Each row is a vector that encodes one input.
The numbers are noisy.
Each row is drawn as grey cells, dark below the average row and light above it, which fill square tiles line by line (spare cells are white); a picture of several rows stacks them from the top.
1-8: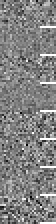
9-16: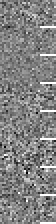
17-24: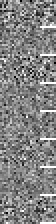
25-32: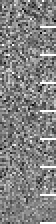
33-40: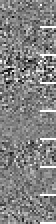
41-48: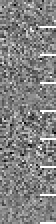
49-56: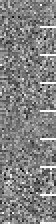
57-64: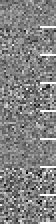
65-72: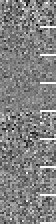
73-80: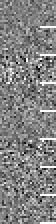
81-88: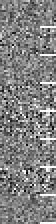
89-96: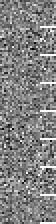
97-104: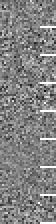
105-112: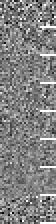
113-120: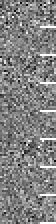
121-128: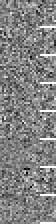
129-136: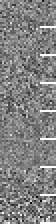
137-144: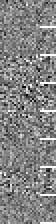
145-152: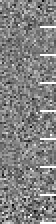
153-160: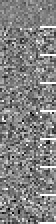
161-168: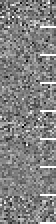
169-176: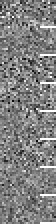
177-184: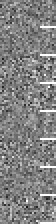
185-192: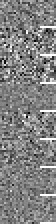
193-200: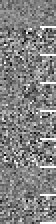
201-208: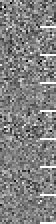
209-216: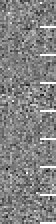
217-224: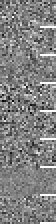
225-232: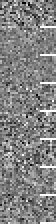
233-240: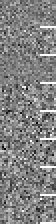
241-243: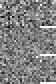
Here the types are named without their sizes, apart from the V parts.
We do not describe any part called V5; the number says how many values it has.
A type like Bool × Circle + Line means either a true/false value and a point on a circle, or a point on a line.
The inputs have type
Bool × Tree + (Label + Line) × V5.
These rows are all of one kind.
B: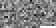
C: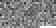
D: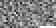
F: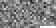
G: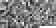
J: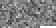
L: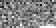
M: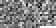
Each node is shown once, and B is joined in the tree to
D and F.
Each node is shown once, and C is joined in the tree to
F and L.
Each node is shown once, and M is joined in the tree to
G.
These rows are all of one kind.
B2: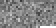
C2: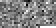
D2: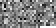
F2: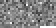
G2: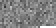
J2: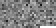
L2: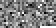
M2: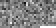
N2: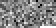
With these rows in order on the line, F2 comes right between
D2 and M2.
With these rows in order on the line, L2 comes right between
C2 and J2.
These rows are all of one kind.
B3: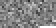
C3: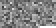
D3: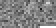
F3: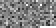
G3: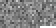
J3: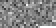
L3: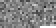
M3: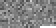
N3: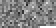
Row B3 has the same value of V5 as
D3, F3 and J3.
